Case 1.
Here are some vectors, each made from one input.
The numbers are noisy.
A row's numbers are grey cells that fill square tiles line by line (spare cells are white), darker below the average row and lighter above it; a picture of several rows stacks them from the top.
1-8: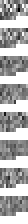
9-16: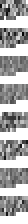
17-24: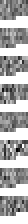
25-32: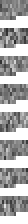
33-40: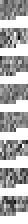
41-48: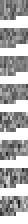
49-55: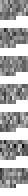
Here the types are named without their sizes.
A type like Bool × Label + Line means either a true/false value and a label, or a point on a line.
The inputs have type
Bool × Line.
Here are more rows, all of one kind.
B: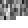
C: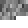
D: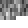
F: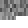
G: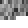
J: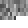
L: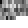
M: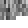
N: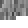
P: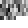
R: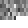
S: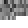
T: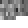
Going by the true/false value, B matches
G and N.
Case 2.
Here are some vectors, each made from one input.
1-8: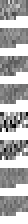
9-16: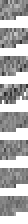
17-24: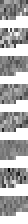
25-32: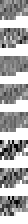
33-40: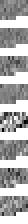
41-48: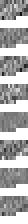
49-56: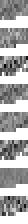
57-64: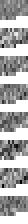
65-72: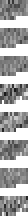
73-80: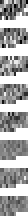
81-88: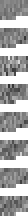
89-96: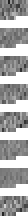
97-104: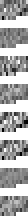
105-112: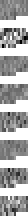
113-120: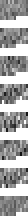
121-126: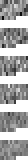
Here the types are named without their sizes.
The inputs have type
Bool × (Tree + Unit).
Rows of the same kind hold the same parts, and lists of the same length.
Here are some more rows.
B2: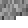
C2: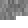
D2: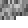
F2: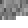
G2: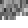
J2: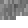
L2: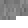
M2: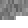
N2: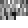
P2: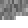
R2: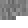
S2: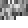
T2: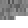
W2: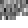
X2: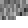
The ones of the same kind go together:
B2, C2, D2, J2, L2, M2, P2, R2, S2, T2, W2, X2
F2, G2, N2

